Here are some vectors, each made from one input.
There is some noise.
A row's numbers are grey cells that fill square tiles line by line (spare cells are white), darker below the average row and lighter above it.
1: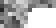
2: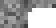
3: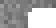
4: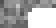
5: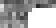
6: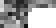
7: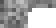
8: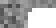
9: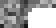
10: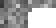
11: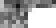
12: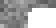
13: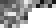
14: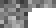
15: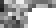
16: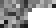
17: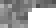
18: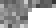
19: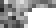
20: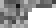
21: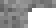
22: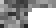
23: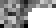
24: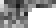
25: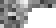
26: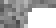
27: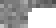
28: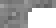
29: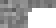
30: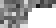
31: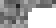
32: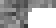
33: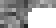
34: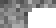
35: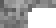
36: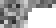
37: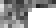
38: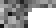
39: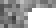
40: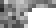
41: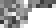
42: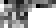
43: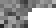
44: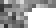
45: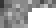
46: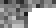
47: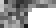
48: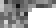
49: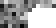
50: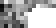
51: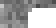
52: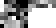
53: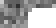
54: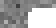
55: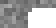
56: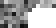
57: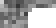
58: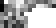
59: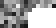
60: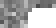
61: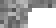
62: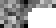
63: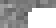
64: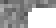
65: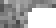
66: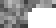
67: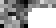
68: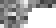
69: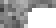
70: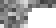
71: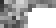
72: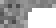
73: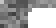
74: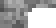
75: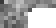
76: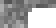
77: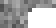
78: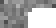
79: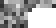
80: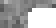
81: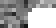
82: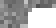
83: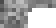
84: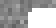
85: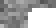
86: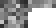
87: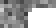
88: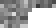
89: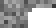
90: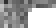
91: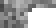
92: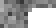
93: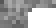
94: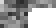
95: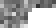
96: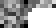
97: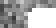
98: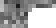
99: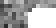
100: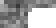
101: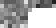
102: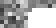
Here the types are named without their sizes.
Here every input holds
a list of points on a line.
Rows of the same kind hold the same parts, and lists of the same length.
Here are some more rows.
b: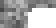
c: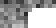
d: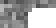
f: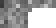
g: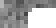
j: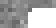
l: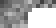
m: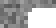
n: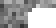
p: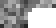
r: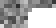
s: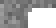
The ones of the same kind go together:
b, d, g, j, p, s
c, f, l
m, n, r

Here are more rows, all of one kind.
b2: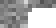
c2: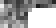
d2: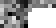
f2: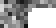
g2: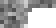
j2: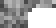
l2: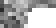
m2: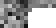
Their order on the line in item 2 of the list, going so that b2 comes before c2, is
b2, g2, j2, m2, c2, l2, f2, d2.
